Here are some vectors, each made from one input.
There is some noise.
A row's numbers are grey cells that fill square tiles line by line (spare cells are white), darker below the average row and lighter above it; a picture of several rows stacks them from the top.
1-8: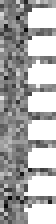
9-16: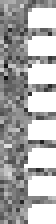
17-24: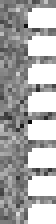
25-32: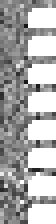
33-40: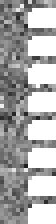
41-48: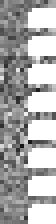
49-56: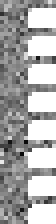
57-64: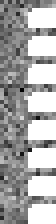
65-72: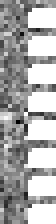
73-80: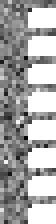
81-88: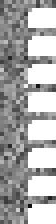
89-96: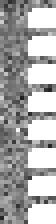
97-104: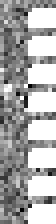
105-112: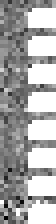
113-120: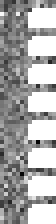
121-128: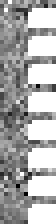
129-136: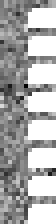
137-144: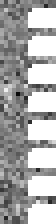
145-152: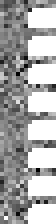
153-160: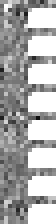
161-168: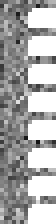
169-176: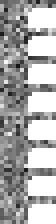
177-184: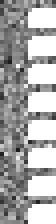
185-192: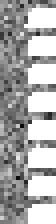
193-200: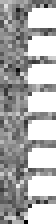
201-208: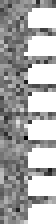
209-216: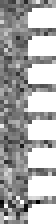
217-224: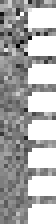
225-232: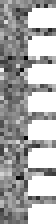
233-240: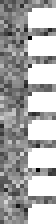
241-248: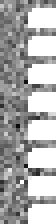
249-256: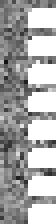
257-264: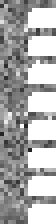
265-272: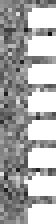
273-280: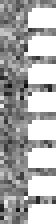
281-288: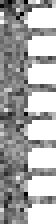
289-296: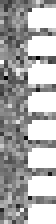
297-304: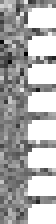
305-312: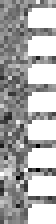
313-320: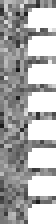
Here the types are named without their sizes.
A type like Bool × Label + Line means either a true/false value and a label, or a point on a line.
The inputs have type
Tree.
